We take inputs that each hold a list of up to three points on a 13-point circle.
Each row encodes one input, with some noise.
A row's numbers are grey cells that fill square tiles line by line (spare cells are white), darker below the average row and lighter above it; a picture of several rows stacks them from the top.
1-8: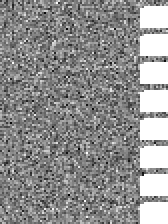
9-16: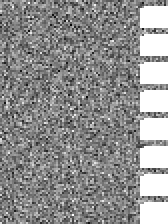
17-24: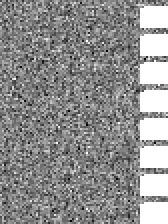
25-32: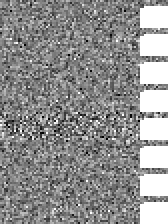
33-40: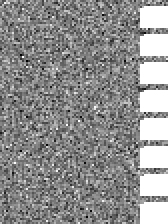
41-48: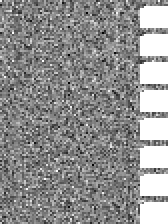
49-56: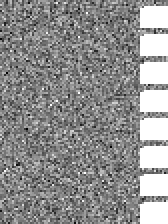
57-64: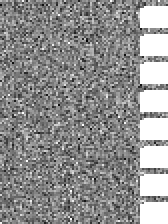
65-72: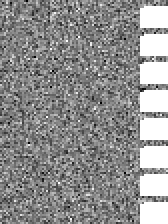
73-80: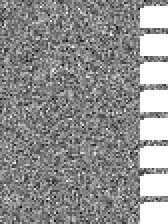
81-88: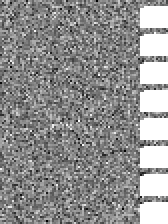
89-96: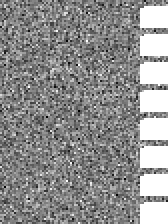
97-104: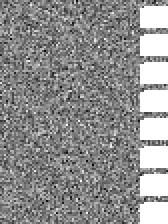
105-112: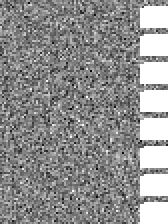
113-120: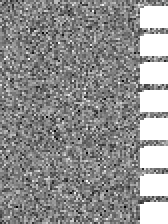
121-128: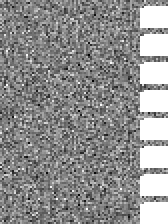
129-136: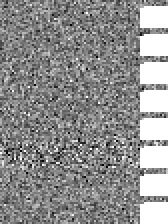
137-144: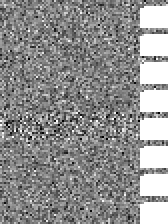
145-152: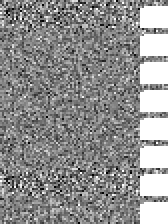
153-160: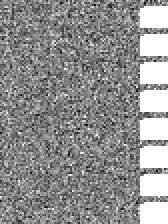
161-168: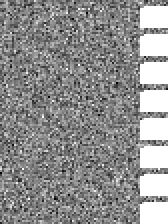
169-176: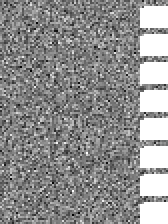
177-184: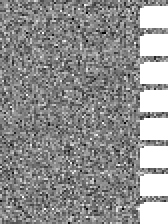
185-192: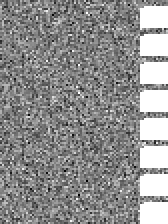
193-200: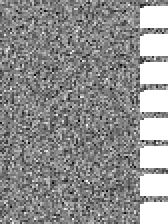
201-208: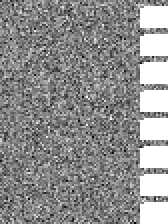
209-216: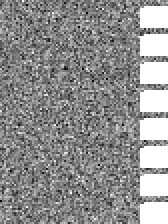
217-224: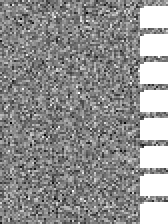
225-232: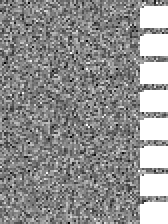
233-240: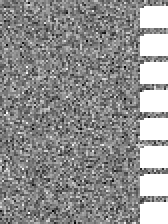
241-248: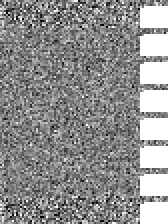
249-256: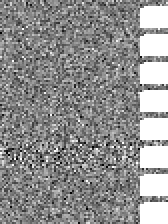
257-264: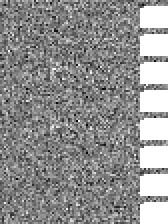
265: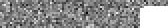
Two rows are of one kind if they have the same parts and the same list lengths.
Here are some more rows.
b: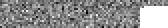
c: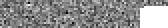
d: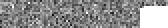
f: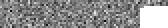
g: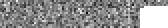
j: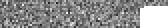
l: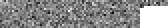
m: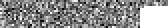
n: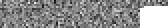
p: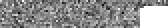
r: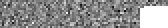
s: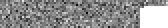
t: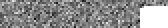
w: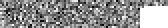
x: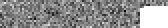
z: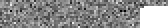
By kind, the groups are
b, f, g, n, p
c
d, j, l, r, s, t, x, z
m, w

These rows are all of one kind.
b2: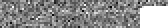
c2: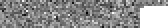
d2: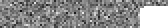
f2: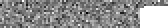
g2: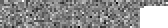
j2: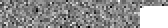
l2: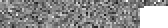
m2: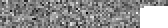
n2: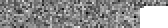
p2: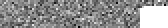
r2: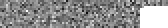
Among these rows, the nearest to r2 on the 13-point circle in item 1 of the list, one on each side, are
c2 and m2.
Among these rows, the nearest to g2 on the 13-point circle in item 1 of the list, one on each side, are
d2 and j2.
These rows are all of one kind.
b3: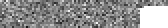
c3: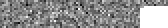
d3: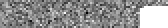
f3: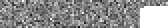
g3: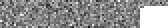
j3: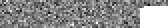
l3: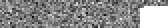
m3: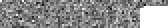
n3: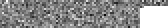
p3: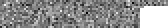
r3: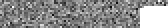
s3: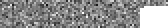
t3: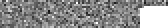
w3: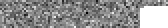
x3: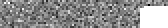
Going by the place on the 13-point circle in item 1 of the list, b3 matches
j3, l3, n3 and t3.
